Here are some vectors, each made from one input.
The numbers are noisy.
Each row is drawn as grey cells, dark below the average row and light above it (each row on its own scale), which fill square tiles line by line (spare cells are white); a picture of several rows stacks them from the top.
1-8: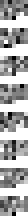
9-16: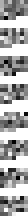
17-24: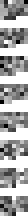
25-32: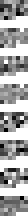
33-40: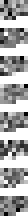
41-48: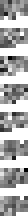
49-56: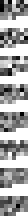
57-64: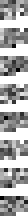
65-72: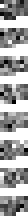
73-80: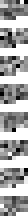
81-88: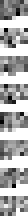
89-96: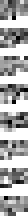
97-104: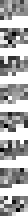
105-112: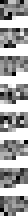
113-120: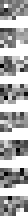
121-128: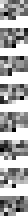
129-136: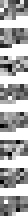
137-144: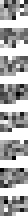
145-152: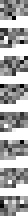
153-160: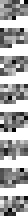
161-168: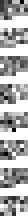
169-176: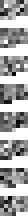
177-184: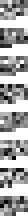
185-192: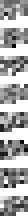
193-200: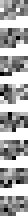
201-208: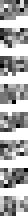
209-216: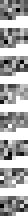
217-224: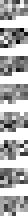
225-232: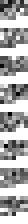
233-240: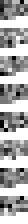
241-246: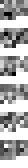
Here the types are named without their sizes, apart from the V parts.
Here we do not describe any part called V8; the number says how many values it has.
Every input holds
four true/false values, together with either a point on a line, or a value of V8.
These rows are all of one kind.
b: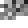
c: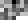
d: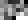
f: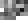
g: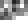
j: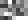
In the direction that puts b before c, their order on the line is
d, b, f, j, c, g.
